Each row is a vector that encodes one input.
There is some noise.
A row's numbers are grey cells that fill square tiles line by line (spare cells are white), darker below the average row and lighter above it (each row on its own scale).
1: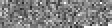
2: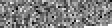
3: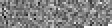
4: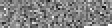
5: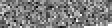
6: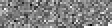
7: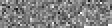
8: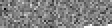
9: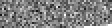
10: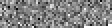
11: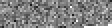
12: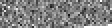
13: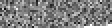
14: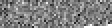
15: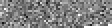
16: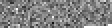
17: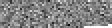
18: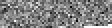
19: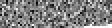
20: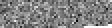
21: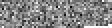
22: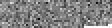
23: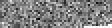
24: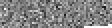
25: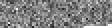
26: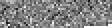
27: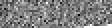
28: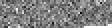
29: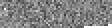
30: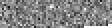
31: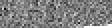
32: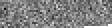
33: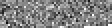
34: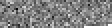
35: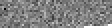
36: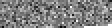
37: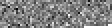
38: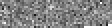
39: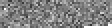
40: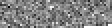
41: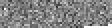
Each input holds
one of 5 labels, together with either a point on a 6-point circle, or a fixed value.
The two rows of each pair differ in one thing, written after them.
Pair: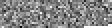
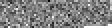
the place on the 6-point circle
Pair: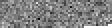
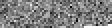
the label
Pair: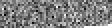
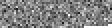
the place on the 6-point circle
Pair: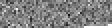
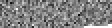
the place on the 6-point circle
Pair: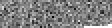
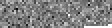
the place on the 6-point circle
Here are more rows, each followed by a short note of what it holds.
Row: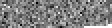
a point on a 6-point circle and one of 5 labels
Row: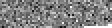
one of 5 labels
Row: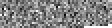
one of 5 labels
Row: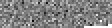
a point on a 6-point circle and one of 5 labels
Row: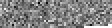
a point on a 6-point circle and one of 5 labels
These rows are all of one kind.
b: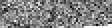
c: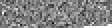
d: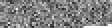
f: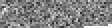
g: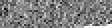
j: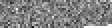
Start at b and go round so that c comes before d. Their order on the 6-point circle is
b, f, j, c, g, d.
